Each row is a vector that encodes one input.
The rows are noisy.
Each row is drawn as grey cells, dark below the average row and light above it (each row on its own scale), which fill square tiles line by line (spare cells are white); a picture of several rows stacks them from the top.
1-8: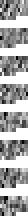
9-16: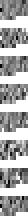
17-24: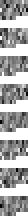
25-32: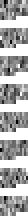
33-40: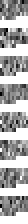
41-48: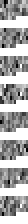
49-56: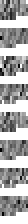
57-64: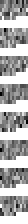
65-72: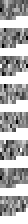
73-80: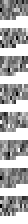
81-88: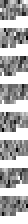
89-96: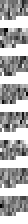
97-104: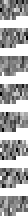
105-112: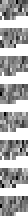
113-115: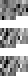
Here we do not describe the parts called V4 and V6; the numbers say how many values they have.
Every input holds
either a fixed value, or two labels (each one of 5), or a value of V4 and a value of V6.
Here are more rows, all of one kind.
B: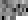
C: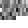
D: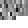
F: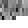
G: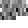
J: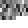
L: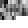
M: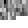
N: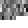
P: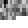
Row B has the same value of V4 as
J and N.
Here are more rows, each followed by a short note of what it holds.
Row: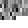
a value of V4 and a value of V6
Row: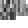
a value of V4 and a value of V6
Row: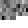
a value of V4 and a value of V6
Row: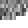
a fixed value
